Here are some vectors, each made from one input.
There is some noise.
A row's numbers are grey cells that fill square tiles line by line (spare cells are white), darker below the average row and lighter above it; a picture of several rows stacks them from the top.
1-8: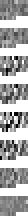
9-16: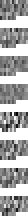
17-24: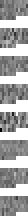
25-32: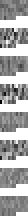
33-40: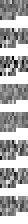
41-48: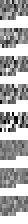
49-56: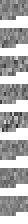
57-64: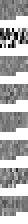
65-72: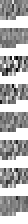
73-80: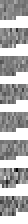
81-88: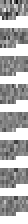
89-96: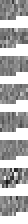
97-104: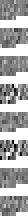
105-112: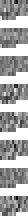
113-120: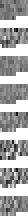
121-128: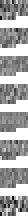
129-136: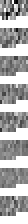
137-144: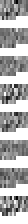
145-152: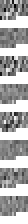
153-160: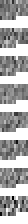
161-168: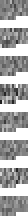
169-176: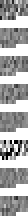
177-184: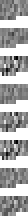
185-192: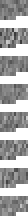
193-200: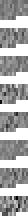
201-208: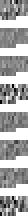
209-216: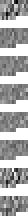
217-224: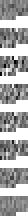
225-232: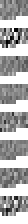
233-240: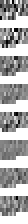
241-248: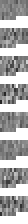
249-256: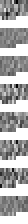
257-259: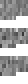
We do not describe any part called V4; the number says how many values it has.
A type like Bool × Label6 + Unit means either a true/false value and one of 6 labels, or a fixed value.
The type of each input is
(Circle9 × (Tree9 + V4) + Unit) × Tree9 × V4.
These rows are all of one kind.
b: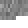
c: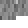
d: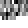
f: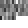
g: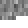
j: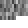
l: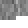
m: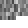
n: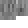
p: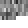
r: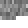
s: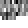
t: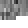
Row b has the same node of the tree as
c, f and r.
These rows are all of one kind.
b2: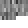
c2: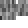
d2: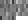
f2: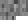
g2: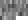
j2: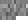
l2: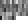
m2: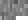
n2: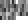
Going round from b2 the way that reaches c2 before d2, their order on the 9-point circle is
b2, n2, m2, f2, j2, c2, d2, g2, l2.
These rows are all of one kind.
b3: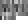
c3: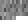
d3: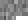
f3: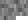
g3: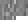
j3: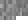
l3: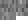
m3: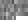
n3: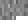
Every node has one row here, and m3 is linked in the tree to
d3, j3, l3 and n3.
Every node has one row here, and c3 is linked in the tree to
l3.
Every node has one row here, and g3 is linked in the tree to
n3.
